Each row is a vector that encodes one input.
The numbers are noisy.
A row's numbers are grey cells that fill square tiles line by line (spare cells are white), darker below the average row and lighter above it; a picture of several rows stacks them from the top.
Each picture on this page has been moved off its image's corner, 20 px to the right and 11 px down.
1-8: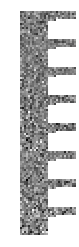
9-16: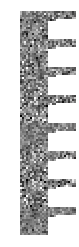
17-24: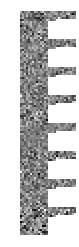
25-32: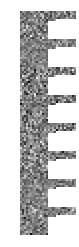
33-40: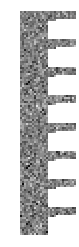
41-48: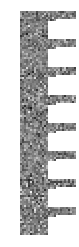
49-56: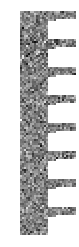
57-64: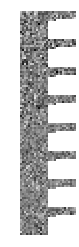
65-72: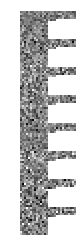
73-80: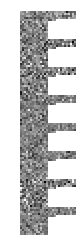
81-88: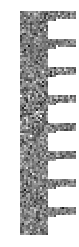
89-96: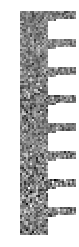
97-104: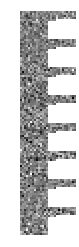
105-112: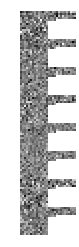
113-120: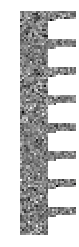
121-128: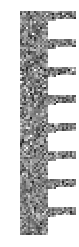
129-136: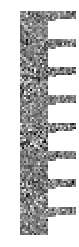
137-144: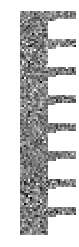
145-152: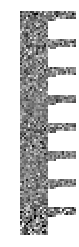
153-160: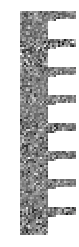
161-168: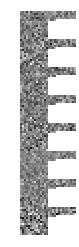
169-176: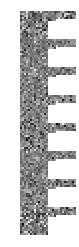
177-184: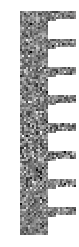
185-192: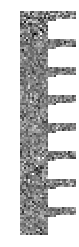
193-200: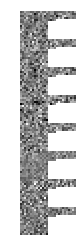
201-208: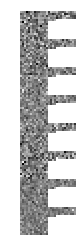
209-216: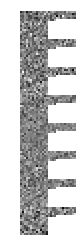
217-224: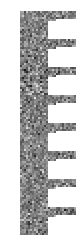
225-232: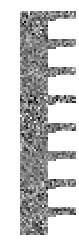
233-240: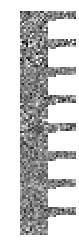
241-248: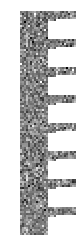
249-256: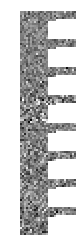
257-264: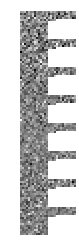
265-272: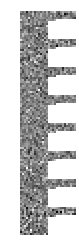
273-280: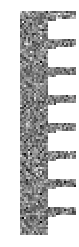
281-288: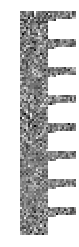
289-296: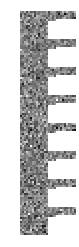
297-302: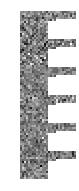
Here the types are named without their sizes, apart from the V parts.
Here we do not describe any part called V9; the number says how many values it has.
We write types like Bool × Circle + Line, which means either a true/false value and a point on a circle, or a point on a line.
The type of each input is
Circle × (Circle + V9) + Label × Line.
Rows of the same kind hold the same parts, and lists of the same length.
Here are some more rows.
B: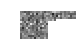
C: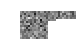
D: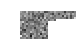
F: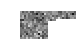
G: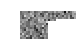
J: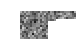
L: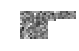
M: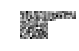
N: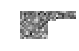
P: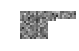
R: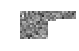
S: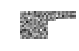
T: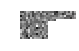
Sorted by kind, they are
B, D, G, L, P, T
C, F, J, M
N, R, S

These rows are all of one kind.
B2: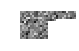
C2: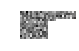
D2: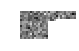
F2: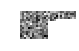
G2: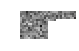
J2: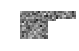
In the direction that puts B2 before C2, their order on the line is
G2, J2, B2, F2, D2, C2.
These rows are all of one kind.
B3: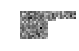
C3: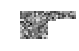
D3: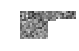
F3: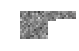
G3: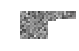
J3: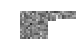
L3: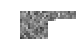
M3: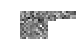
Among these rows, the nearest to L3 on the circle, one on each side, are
B3 and J3.
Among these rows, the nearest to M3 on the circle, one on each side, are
B3 and D3.
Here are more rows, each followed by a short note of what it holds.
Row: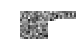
a label and a point on a line
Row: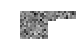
a label and a point on a line
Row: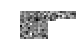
a label and a point on a line
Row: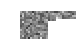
a point on a circle and a value of V9
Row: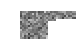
a point on a circle and a value of V9
